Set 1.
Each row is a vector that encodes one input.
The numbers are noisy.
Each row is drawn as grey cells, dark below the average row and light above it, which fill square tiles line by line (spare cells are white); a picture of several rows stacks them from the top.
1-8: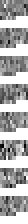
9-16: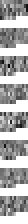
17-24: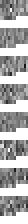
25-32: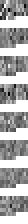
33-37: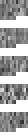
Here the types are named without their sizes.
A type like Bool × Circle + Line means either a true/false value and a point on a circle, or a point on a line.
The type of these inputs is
Line.
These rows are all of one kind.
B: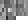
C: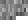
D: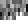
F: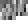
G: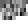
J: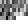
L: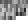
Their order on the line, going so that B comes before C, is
G, J, B, F, D, L, C.
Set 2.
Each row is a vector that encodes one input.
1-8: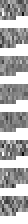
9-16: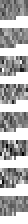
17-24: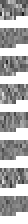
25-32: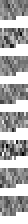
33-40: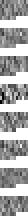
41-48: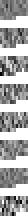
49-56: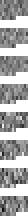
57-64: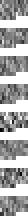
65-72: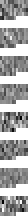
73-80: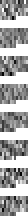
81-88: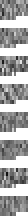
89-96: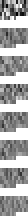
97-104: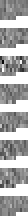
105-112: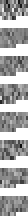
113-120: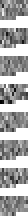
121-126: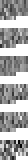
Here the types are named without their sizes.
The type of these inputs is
Circle.
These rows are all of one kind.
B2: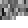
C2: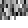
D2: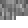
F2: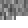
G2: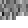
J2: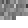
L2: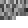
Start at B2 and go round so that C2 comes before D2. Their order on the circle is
B2, L2, G2, J2, C2, D2, F2.
